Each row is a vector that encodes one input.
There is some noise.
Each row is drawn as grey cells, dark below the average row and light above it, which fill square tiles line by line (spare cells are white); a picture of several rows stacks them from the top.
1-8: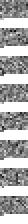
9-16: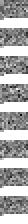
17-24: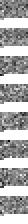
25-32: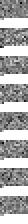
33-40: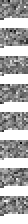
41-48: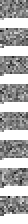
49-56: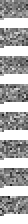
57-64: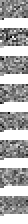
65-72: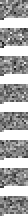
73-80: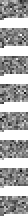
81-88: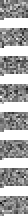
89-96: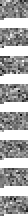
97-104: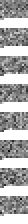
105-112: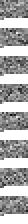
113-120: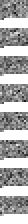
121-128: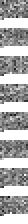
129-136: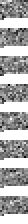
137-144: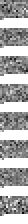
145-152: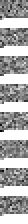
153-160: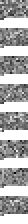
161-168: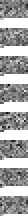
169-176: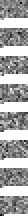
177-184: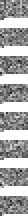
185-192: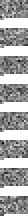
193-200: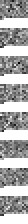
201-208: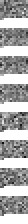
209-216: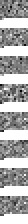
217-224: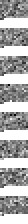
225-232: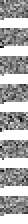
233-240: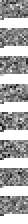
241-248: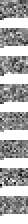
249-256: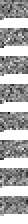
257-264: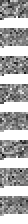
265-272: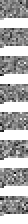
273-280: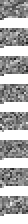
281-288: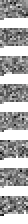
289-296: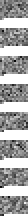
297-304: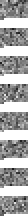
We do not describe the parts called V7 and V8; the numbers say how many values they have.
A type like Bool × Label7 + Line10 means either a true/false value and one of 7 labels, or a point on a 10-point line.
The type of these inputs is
Bool × (Line6 + V7) + Line3 × Line4 × V8 + Line10.
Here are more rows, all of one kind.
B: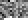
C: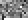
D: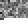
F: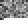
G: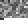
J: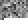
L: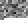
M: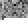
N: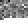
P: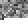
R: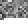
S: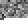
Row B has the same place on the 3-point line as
D, L and R.
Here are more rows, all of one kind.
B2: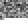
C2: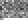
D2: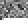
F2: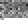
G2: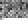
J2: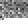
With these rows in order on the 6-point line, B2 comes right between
F2 and G2.
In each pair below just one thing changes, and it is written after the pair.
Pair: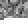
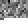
the place on the 4-point line
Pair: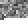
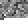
the place on the 4-point line
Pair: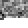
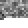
the place on the 4-point line
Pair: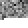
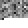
the place on the 3-point line
